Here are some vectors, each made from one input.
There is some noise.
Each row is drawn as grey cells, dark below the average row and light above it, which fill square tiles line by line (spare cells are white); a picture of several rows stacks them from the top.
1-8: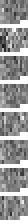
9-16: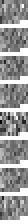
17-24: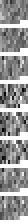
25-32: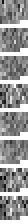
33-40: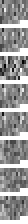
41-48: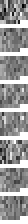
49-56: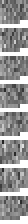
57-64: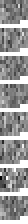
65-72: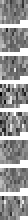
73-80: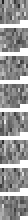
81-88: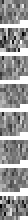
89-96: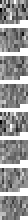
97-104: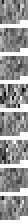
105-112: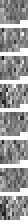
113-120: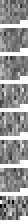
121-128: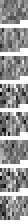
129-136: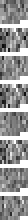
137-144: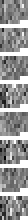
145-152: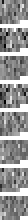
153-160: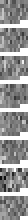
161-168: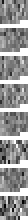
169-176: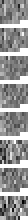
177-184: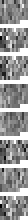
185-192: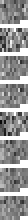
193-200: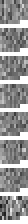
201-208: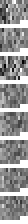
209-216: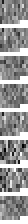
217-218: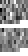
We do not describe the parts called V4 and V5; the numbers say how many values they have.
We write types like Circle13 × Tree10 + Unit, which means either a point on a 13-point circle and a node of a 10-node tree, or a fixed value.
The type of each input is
Bool × V5 + List2(Label8 × V4).
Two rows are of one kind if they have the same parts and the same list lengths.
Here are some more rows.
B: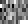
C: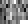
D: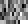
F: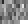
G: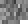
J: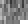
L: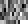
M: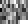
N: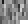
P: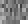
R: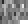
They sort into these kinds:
B, C, M
D, L
F, N, R
G, J, P

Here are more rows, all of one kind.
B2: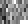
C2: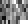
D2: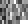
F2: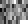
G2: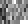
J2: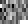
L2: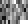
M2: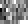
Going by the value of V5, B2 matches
G2 and M2.
